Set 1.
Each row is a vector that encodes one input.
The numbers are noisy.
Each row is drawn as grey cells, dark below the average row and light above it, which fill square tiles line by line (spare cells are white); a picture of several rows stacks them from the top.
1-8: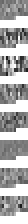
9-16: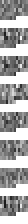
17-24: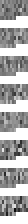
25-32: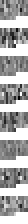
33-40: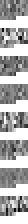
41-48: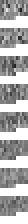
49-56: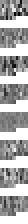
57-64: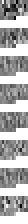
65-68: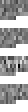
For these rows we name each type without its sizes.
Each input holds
a node of a tree.
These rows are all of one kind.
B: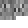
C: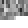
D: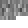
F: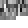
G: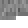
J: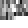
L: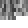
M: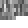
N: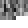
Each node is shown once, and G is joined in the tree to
C and M.
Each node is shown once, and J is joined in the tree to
C, L and N.
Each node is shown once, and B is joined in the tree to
N.
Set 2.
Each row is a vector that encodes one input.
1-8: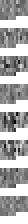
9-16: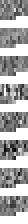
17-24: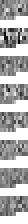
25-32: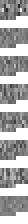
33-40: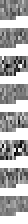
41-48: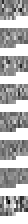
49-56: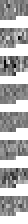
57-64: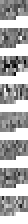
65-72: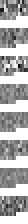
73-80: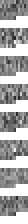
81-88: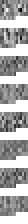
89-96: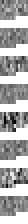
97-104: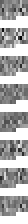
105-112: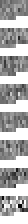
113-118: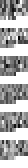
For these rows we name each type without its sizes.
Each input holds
a node of a tree.
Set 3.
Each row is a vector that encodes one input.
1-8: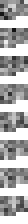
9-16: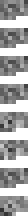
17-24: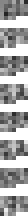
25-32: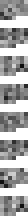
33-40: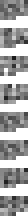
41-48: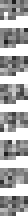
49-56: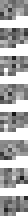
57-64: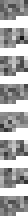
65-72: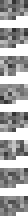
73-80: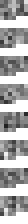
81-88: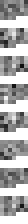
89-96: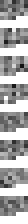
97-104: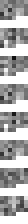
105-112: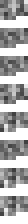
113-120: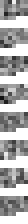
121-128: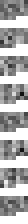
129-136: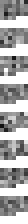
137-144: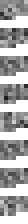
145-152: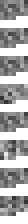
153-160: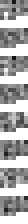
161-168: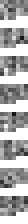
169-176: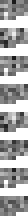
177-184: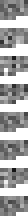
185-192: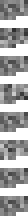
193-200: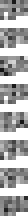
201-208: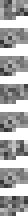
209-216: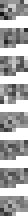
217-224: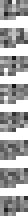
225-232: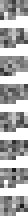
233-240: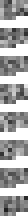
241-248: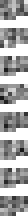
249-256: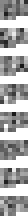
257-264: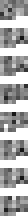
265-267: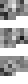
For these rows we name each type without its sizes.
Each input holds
a point on a circle.
